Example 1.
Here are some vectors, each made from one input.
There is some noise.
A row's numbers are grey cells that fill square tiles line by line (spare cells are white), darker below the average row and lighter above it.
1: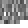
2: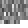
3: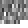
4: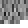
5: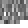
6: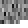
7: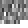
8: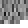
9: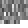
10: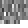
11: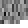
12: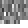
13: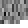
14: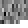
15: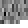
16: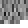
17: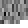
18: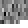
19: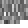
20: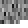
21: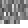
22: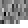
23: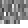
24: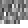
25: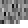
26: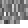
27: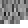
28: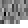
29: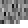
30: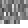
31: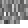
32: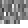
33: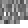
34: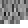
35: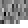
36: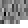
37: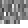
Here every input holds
a point on a 5-point line and a true/false value.
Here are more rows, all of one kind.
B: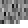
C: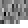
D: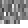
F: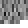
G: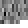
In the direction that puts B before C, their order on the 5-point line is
B, C, G, D, F.
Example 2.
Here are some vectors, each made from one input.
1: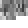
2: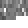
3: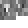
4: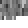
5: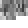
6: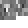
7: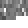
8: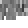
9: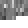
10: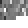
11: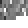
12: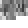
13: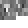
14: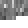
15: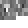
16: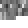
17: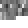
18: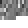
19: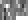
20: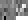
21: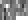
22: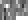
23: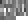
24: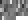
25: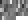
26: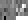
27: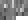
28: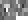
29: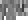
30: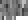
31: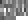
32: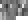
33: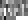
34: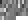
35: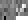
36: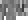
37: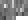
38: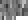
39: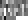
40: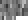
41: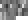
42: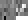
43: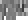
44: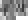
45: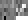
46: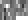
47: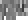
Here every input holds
either a point on a 6-point line, or three true/false values.
